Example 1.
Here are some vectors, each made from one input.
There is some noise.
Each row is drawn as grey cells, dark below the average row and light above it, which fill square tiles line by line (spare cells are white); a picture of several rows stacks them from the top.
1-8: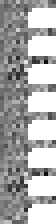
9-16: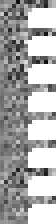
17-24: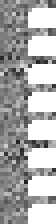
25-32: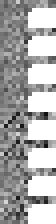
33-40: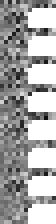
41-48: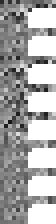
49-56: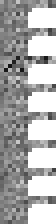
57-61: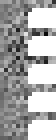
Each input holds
either a point on a 5-point line, or a point on a 6-point line.
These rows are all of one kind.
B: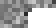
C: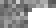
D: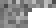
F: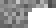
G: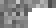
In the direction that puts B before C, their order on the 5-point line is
B, D, C, G, F.
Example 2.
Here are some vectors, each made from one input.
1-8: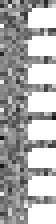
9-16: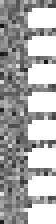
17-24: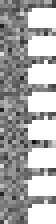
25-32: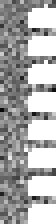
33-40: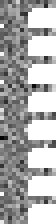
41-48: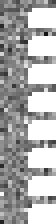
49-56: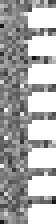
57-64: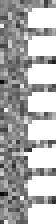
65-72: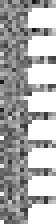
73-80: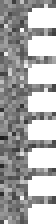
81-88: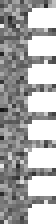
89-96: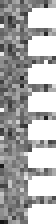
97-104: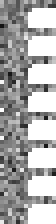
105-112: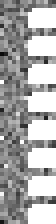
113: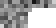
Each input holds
either a point on a 6-point line, or a point on a 9-point line.
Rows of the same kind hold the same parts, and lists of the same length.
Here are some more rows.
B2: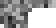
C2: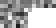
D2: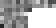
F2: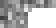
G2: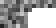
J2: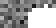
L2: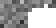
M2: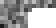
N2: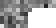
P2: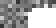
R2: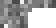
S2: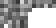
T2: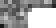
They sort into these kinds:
B2, C2, F2, N2
D2, G2, J2, L2, M2, P2, R2, S2, T2

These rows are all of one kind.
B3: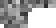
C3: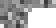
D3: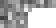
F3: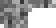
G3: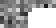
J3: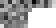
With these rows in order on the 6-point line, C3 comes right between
D3 and J3.
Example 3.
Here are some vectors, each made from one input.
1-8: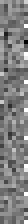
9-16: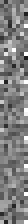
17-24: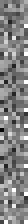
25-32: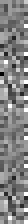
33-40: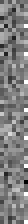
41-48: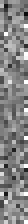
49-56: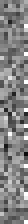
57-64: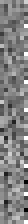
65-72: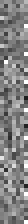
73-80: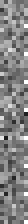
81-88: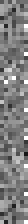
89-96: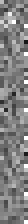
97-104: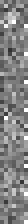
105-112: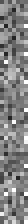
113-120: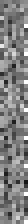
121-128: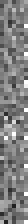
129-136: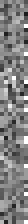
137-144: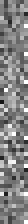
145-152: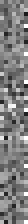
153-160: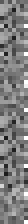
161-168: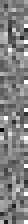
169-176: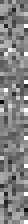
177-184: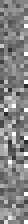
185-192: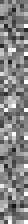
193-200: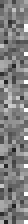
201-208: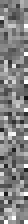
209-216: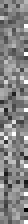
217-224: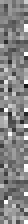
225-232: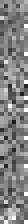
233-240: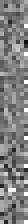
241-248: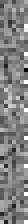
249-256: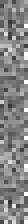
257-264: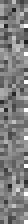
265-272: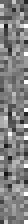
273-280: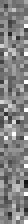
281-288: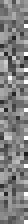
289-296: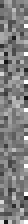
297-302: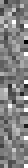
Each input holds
a point on a 7-point line, together with either a fixed value, or four true/false values.
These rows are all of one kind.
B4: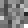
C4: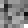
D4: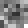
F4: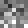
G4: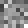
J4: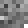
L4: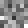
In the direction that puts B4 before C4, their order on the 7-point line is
G4, F4, L4, D4, J4, B4, C4.
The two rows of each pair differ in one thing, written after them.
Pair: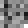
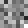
the place on the 7-point line
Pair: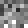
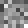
the place on the 7-point line
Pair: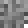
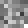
the place on the 7-point line
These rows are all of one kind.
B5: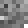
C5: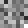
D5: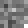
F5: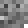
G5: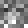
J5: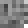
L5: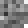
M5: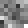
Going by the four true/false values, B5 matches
F5 and M5.
